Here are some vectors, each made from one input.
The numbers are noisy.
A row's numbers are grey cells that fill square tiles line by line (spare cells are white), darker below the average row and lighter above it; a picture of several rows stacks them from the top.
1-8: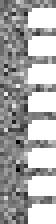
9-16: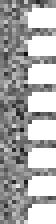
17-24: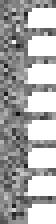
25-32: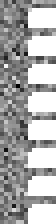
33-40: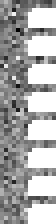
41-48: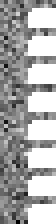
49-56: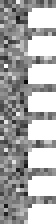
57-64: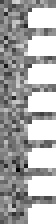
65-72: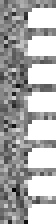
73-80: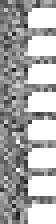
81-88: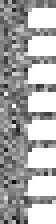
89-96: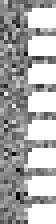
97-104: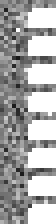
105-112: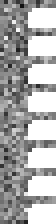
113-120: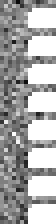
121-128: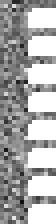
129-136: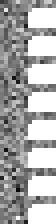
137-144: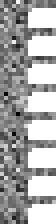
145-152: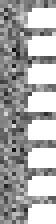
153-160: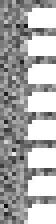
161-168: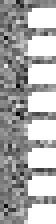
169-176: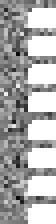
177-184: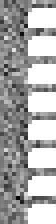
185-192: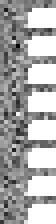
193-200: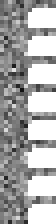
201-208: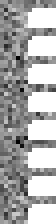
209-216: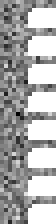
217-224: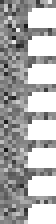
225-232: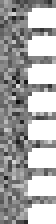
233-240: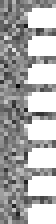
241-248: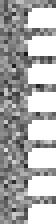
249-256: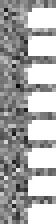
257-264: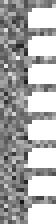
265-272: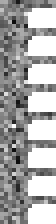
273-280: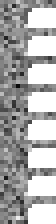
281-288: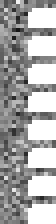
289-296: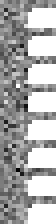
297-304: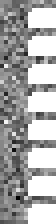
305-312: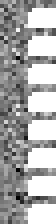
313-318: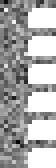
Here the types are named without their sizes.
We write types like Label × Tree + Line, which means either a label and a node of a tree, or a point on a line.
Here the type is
(Bool × Bool × Bool + Unit) × Circle.
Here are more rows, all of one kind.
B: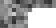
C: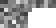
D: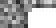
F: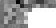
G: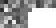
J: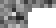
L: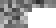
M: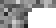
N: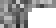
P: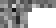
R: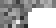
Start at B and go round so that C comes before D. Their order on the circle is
B, J, R, M, C, D, G, N, P, L, F.
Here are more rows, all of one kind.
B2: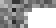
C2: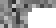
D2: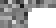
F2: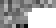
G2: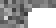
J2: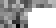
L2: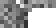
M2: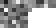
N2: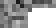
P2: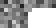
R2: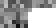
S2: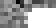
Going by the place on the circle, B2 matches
F2, J2 and R2.
